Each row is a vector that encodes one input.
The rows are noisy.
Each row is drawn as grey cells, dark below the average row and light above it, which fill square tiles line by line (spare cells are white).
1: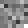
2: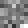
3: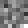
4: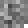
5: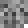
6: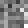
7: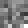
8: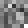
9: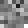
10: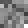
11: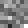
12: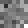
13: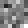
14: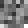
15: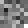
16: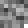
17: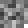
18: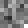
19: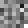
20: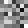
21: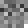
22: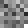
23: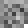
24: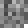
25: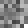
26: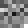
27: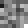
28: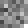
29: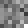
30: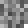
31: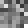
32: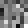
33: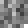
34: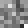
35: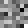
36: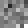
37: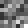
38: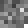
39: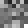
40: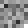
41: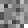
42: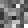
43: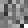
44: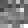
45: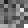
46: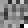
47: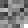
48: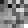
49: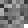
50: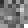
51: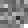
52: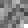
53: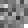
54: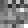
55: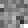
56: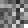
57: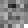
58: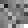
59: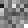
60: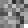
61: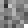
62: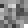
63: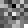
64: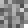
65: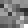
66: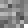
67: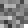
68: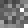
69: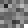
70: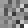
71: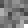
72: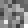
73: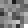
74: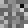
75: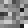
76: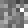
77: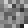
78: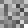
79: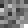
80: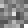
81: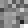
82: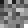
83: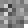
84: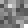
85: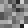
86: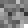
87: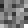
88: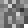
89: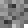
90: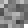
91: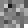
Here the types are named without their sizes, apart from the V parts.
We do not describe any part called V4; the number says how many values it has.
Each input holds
a label, together with either a point on a line, or a value of V4.
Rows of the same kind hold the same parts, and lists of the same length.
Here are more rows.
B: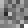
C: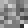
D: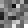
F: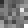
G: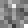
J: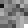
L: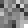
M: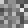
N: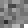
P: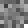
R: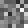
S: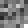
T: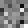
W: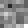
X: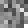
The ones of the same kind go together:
B, C, G, J, L, P, S
D, F, M, N, R, T, W, X

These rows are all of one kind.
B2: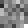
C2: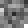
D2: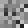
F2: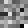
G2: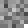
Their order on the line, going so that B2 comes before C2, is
B2, C2, G2, D2, F2.
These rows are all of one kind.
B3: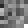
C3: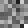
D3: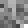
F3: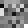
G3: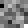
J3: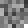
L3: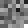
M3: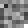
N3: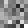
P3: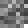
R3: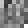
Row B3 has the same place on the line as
D3, F3 and G3.
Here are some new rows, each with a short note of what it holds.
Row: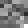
a label and a point on a line
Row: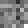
a label and a value of V4
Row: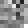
a label and a value of V4
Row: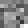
a label and a value of V4
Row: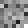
a label and a point on a line
